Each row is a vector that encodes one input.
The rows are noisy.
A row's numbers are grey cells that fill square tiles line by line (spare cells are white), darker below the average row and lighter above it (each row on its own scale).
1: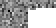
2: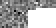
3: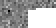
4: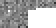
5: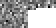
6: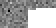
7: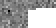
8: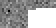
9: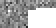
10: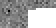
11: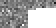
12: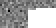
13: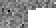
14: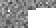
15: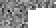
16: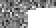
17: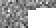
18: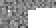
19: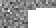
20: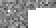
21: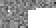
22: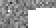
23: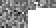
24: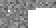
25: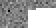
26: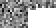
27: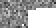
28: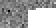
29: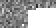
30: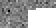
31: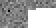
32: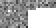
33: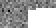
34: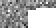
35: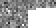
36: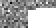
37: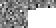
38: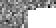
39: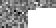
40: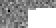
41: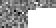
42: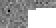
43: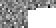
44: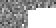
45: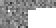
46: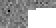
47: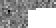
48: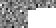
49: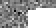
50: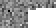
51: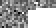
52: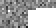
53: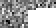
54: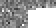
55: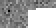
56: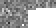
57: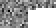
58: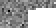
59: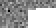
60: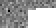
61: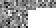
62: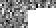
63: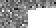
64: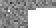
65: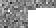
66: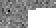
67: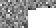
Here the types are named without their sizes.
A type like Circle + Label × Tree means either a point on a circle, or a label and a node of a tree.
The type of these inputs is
List(Line).
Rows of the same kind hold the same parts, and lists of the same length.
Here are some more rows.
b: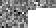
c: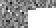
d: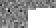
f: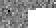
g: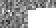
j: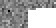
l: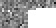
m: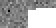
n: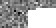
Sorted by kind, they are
b, n
c, g, l
d, f, j, m

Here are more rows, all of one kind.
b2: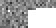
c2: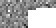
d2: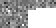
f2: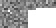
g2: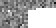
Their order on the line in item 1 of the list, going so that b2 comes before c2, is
d2, g2, b2, c2, f2.
